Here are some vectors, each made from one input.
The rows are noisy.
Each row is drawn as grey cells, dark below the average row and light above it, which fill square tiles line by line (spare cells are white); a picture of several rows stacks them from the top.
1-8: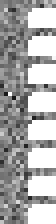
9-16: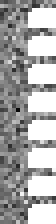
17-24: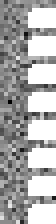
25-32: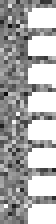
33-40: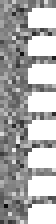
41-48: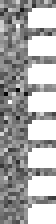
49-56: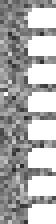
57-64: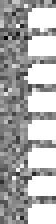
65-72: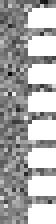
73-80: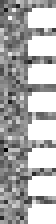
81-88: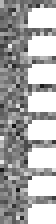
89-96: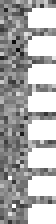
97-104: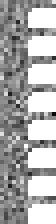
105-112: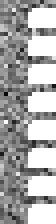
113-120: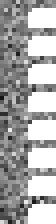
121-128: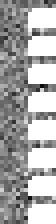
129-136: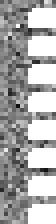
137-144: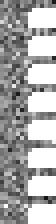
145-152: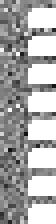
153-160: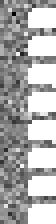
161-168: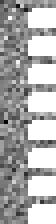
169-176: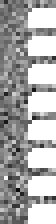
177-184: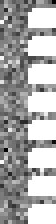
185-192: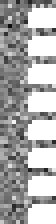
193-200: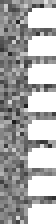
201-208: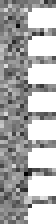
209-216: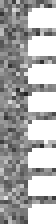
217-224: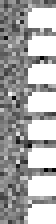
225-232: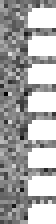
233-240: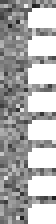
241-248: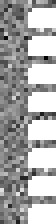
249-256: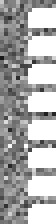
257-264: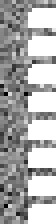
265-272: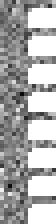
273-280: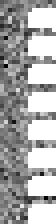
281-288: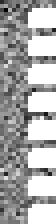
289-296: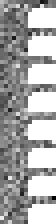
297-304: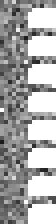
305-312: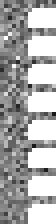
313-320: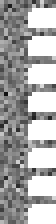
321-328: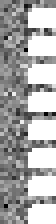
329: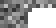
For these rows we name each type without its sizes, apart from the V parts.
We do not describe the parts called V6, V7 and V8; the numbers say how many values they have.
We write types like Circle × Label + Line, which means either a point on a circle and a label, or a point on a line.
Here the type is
Bool × Circle × Line × V6 × V7 × V8.
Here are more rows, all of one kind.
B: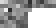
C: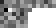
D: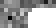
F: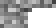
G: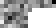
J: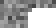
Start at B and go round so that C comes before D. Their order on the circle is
B, G, F, C, J, D.
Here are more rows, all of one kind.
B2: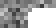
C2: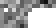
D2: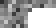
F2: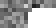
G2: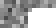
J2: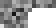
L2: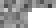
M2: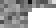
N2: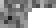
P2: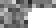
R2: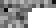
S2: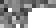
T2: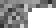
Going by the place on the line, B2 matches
J2 and N2.
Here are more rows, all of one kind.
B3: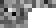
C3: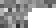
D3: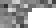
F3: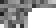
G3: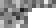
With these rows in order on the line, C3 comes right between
B3 and D3.
